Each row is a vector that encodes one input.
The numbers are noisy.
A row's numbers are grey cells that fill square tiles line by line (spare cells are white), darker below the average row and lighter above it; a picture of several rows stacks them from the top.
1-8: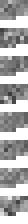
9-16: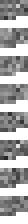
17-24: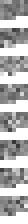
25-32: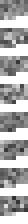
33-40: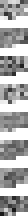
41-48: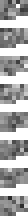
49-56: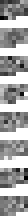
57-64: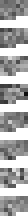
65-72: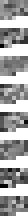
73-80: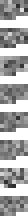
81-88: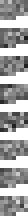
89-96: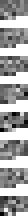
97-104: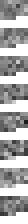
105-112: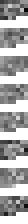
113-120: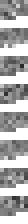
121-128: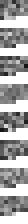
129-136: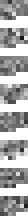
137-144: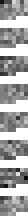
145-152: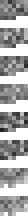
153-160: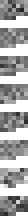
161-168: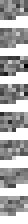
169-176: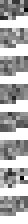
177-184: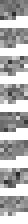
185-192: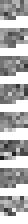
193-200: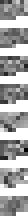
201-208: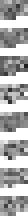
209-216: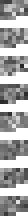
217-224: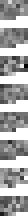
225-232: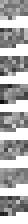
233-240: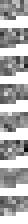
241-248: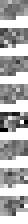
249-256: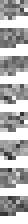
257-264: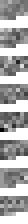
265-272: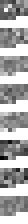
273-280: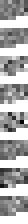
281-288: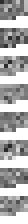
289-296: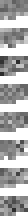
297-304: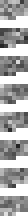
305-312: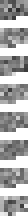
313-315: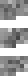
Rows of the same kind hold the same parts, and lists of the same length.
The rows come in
2 kinds.
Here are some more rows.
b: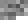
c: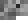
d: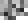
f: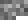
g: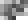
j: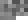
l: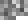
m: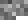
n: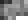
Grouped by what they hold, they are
b, c, g, j
d, f, l, m, n

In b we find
a point on an 11-point line and a node of a 13-node tree.
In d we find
a point on an 11-point line.
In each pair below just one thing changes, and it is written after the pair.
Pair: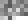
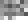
the place on the 11-point line
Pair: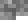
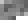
the node of the tree
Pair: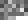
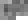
the node of the tree
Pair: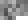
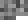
the place on the 11-point line
